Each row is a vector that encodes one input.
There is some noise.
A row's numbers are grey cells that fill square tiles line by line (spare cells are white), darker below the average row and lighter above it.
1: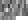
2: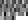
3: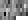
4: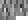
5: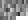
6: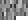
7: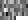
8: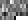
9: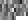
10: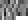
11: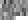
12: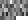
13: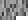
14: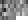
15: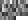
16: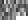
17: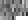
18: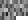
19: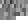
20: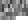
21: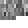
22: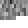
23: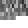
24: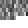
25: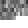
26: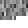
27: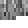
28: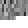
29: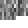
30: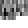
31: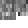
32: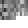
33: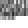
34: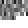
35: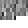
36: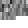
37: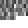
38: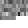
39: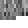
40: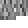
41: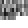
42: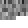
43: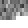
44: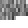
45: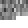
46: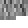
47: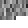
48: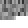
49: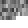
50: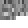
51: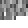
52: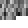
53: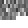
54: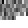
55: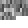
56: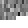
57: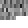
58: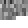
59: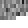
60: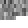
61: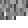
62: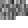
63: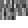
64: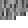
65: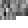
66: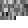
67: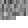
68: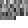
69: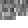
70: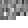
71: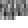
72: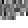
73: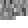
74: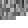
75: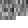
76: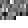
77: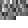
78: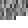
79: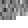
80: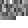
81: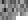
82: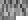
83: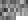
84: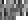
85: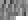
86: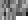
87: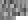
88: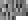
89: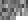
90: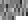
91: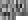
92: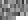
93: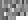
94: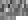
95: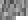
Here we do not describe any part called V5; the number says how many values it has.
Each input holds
a node of a 7-node tree, together with either a node of a 7-node tree, or a value of V5.
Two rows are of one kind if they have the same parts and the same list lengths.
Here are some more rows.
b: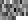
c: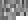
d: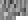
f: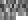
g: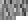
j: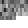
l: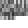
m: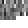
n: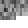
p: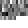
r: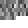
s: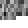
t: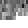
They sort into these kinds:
b, f, l, m, p, r, s
c, d, g, j, n, t

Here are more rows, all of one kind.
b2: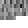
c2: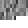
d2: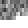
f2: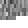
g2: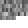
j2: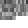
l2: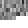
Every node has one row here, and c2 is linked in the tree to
l2.
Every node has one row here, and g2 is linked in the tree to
f2, j2 and l2.
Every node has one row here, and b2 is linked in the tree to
f2.
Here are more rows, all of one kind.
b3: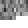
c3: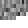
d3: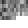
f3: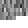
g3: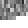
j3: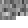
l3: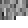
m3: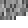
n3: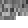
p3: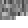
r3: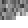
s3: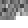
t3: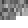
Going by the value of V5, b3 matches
c3 and m3.
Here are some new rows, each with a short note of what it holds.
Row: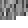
a node of a 7-node tree and a value of V5
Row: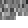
a node of a 7-node tree and a value of V5
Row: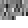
a node of each of two 7-node trees
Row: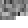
a node of a 7-node tree and a value of V5
